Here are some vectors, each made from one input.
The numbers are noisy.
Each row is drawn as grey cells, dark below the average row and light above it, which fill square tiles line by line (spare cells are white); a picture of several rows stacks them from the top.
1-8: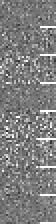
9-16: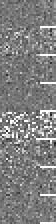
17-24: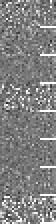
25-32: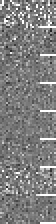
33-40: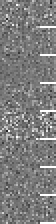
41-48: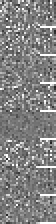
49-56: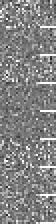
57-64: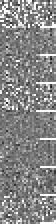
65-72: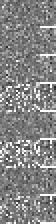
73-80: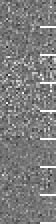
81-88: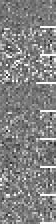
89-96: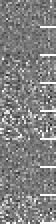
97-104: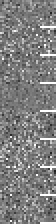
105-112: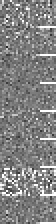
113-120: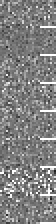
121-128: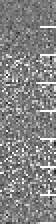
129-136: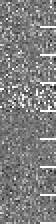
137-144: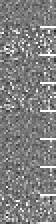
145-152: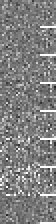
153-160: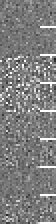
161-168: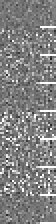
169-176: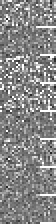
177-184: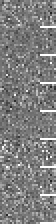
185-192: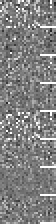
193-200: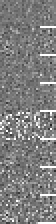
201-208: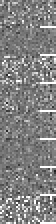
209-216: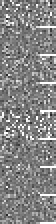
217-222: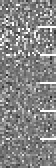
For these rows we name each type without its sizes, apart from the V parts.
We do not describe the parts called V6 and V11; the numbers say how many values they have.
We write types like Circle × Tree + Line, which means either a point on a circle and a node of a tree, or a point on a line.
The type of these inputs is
Bool × (Tree + Unit) × V6 × V11 + Unit.
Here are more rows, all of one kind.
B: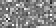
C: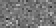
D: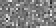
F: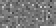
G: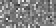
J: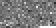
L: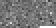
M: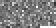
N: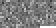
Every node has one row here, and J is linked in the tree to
C.
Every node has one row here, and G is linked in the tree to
D.
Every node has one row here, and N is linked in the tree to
B, D and L.
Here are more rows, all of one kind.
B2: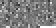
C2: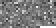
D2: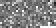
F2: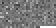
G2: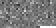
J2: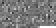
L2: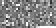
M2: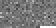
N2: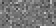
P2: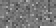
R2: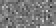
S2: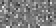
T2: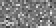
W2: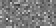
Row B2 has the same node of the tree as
C2, D2, G2 and S2.
